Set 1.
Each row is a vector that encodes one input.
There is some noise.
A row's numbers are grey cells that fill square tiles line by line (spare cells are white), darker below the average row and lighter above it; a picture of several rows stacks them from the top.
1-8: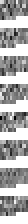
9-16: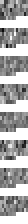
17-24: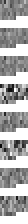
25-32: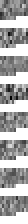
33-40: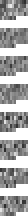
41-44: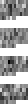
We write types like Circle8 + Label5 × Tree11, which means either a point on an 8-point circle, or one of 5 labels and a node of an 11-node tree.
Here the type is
(Bool × Bool × Bool + Unit) × Line5.
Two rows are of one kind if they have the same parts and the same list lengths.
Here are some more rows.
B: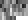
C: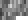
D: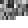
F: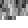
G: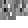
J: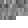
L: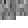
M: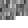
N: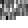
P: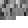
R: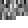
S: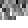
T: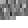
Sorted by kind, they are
B, D, F, J, M, R, S, T
C, G, L, N, P

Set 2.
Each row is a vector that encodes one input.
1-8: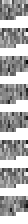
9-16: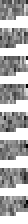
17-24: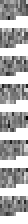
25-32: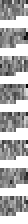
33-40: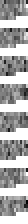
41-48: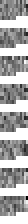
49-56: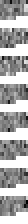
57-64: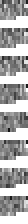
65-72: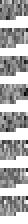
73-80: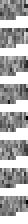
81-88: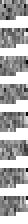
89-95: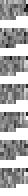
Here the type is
Line8 × (Tree7 + Unit).
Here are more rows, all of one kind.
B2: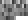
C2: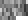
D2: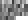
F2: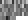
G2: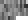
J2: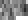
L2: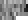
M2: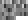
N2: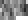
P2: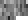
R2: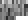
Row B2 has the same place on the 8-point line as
D2, F2 and M2.
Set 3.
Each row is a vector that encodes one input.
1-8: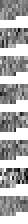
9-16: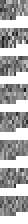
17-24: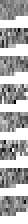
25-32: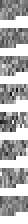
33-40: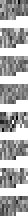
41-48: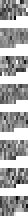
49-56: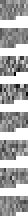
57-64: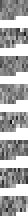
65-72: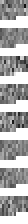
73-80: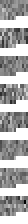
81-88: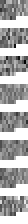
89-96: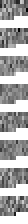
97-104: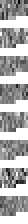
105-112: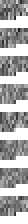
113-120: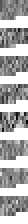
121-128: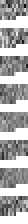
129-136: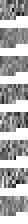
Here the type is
Line4 + Line9.
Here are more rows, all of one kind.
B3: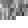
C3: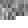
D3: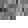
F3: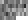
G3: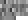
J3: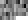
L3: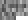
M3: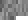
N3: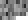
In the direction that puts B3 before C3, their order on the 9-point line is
N3, J3, F3, L3, G3, B3, C3, M3, D3.
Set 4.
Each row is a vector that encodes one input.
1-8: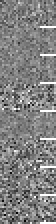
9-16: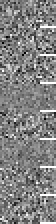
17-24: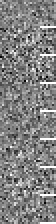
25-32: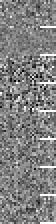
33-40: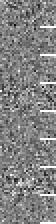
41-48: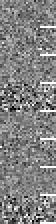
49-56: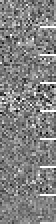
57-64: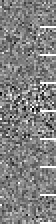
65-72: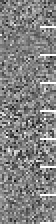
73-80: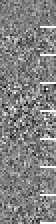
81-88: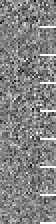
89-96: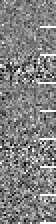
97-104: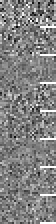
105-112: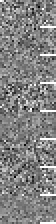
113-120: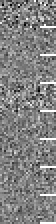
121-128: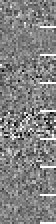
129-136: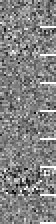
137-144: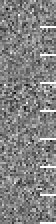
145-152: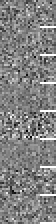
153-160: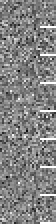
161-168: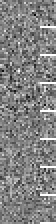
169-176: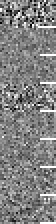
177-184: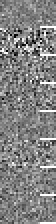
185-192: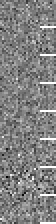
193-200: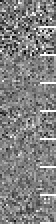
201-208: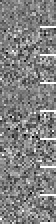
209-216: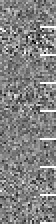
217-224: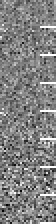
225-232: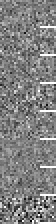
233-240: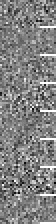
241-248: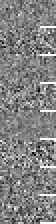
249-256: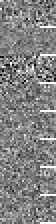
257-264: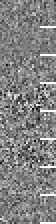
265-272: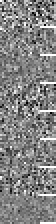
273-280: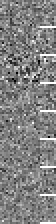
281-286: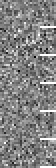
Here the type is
Line14 + Tree10.
